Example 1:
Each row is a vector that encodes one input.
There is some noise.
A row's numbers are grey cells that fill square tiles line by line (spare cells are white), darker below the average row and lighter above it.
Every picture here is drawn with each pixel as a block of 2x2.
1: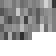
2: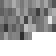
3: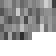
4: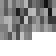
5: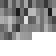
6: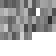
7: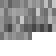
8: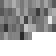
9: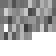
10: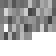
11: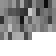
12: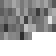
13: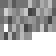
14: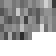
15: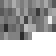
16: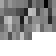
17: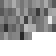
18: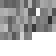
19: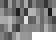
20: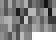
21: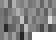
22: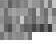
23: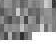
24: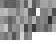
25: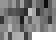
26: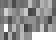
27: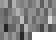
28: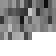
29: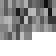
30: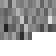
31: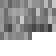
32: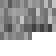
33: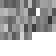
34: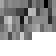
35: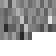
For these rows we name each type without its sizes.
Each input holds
either a point on a circle, or a point on a line.
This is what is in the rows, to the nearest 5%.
About 70% of them hold a point on a circle. The rest hold a point on a line.
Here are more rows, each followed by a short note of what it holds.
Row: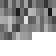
a point on a line
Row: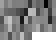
a point on a line
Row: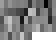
a point on a line
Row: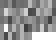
a point on a circle
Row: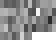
a point on a circle
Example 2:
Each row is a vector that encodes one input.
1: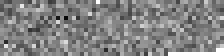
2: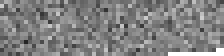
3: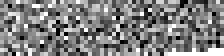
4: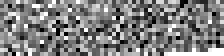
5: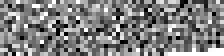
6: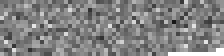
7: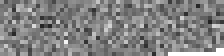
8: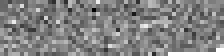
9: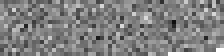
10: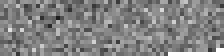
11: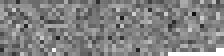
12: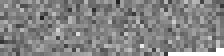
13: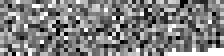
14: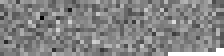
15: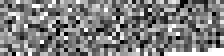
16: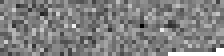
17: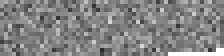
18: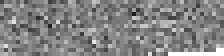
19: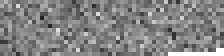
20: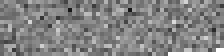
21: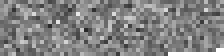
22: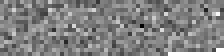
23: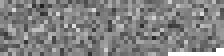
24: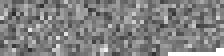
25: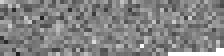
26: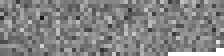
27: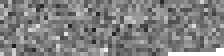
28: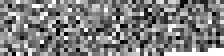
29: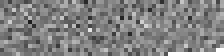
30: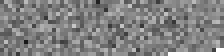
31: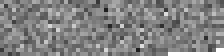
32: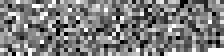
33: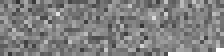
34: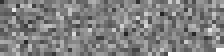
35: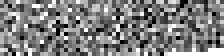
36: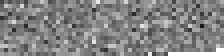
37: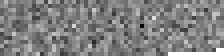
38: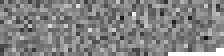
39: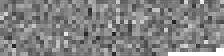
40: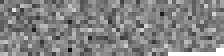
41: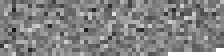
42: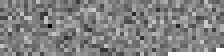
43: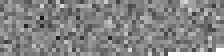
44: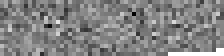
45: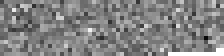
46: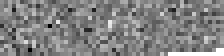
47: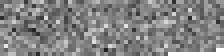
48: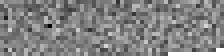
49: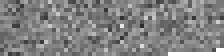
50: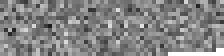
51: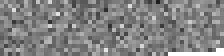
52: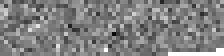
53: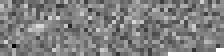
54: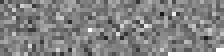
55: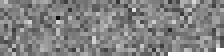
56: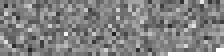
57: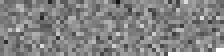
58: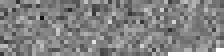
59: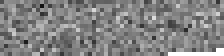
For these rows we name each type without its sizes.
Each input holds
either a fixed value, or a node of a tree and a true/false value.
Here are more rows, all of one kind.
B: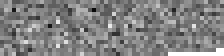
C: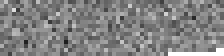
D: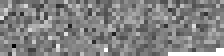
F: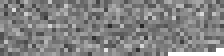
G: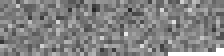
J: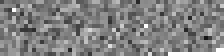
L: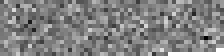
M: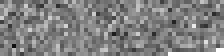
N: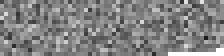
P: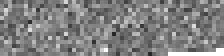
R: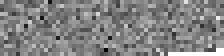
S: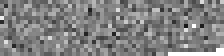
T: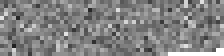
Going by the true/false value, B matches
G and R.
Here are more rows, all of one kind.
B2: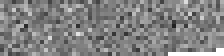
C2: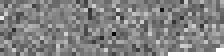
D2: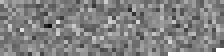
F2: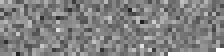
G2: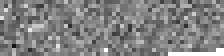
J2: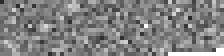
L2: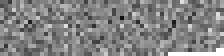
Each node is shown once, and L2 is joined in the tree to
B2 and J2.
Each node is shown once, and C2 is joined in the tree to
B2 and G2.
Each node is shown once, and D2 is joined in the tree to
F2.
